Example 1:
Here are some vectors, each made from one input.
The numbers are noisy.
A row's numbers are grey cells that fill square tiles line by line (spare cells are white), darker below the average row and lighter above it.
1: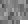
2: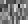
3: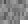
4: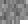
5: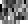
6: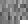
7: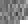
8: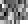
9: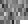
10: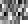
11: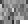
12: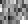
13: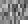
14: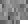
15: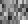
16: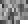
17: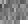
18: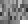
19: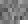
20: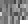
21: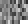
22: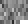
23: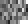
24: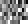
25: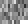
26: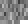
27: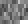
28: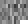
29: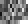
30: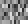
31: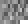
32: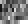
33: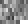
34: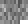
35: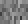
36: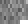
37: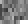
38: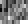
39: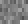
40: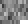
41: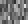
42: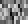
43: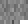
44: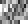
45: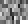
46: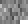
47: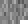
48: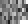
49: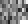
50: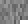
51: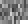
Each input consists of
either a point on a 5-point line, or a point on a 6-point line.
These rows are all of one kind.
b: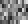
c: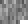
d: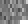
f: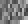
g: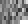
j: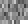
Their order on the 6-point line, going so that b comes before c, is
f, g, d, b, c, j.
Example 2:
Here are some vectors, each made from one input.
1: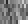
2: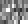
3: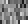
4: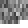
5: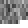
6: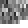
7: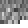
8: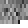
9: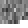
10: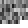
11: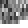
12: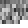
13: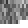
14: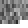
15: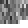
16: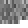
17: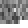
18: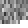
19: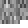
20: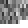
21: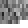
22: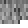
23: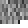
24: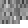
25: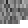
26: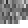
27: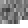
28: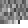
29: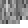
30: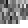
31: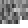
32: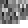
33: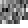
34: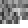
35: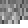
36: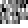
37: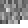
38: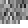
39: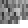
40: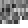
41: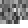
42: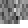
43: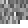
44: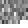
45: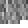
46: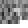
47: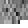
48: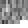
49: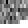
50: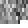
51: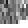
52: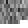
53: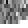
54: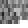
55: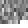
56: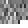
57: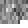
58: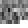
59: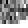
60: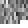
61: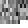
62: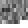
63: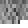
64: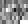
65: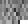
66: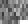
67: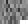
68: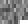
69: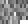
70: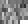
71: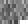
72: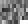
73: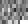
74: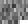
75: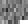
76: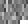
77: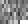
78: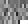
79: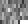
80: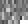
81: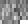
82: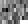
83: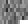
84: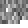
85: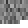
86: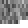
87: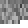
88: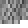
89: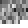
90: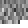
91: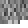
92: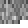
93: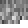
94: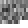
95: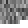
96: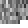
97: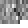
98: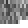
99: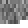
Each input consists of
either a point on each of two 7-point lines, or a point on a 9-point line.
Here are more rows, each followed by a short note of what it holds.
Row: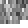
a point on each of two 7-point lines
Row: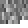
a point on each of two 7-point lines
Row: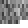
a point on a 9-point line
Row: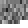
a point on a 9-point line
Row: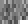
a point on a 9-point line
